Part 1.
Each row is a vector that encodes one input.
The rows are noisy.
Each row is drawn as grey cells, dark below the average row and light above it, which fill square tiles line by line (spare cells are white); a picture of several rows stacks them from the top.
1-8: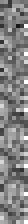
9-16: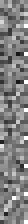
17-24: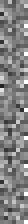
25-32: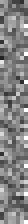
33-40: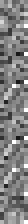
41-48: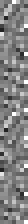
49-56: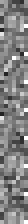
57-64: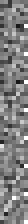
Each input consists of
one of 8 labels.
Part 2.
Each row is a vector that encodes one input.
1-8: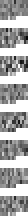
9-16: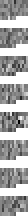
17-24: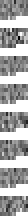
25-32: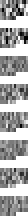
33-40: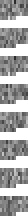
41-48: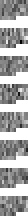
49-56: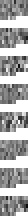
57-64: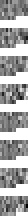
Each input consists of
one of 6 labels.
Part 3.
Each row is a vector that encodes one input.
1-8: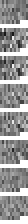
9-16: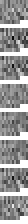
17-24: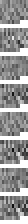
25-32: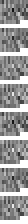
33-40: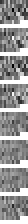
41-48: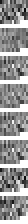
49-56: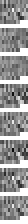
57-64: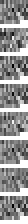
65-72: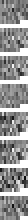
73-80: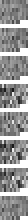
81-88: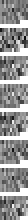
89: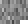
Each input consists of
a point on a 15-point line.
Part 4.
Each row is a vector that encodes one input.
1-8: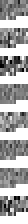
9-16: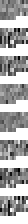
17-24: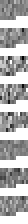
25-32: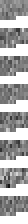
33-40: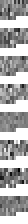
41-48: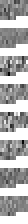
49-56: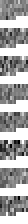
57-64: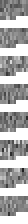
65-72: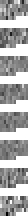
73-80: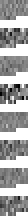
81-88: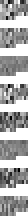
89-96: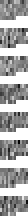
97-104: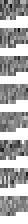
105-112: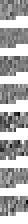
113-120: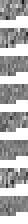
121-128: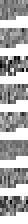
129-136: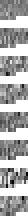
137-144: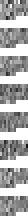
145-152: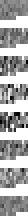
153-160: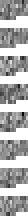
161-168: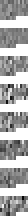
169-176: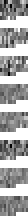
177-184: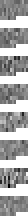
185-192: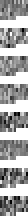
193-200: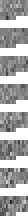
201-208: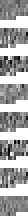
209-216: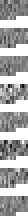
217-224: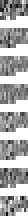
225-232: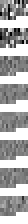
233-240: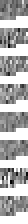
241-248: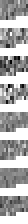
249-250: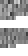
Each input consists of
either a fixed value, or four true/false values.
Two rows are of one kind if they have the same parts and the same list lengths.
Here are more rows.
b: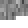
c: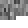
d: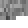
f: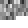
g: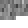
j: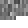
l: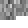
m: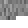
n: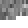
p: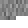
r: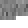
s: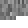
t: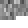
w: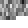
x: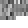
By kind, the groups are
b, c, d, f, g, j, l, m, p, r, s, t, w, x
n

